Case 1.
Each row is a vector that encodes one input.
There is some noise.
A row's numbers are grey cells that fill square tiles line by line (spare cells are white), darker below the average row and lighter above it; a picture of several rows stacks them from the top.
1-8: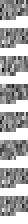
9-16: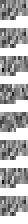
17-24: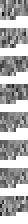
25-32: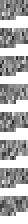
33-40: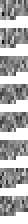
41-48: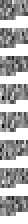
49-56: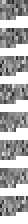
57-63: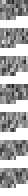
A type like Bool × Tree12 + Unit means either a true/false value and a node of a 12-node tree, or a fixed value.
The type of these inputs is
Line8.
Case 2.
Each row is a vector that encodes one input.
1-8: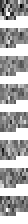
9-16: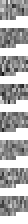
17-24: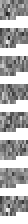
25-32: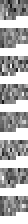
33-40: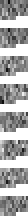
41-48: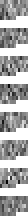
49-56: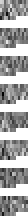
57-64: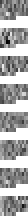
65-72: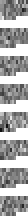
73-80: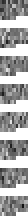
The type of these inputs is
Bool × Bool × Bool.
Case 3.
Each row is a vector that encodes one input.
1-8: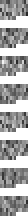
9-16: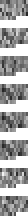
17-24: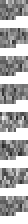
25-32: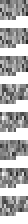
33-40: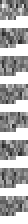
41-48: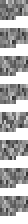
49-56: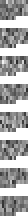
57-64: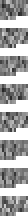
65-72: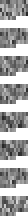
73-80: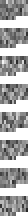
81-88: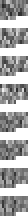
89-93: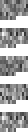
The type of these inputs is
Line9.
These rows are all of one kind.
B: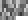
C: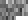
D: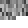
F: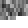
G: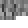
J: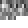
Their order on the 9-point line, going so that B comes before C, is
B, F, C, G, J, D.
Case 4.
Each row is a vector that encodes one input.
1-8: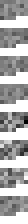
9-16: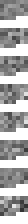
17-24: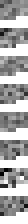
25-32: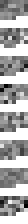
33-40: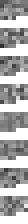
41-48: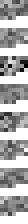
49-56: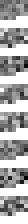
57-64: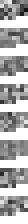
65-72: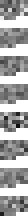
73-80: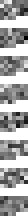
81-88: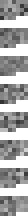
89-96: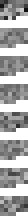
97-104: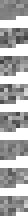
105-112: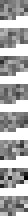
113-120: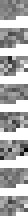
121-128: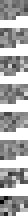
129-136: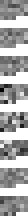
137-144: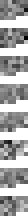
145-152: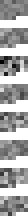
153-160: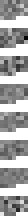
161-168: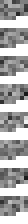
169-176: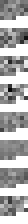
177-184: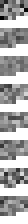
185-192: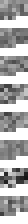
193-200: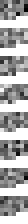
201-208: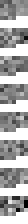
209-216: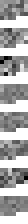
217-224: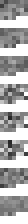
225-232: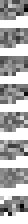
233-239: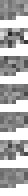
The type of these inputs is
Label9.
